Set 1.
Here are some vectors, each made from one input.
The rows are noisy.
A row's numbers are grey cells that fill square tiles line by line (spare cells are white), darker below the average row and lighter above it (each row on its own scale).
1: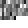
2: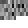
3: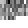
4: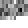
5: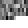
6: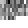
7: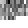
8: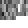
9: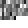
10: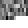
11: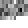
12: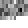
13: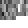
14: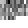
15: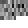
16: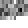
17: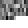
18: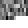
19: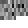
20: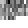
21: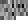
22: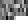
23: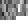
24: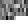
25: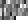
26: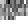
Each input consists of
one of 6 labels.
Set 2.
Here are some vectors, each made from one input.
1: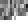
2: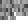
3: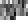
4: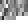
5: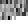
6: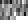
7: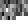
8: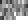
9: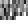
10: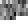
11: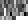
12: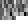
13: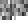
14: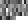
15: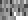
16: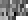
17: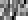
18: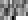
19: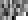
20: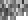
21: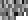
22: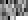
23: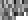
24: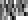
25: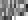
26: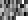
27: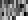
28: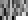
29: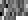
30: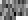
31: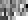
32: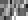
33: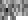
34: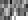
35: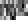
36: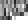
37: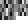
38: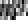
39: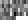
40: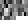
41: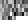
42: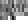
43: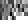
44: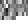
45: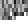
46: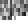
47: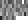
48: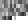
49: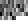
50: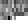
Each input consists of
three true/false values.
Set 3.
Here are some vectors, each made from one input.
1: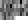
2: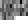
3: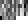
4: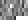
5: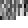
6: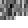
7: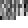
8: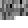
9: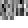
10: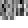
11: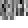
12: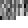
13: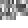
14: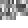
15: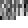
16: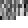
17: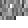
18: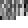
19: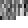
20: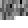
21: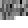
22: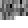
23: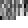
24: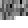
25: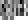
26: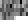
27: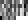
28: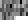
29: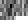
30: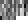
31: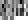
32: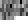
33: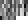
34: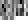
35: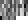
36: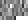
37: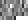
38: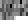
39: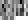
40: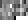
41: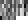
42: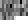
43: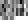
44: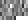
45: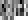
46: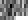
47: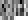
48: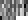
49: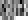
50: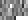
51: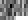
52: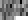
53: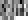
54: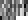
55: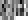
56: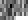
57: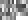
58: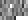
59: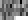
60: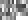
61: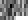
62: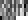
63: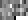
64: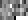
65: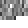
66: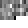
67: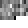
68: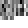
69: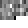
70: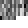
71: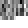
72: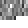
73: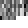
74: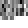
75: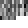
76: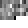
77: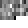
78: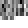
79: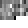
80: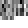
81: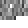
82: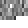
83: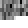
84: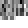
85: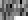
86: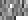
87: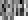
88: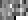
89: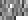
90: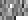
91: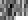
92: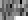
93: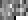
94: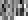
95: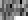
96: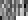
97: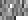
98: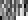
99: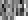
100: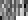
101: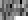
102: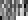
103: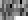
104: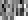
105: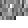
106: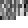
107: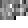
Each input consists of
either a point on a 6-point circle, or a fixed value.
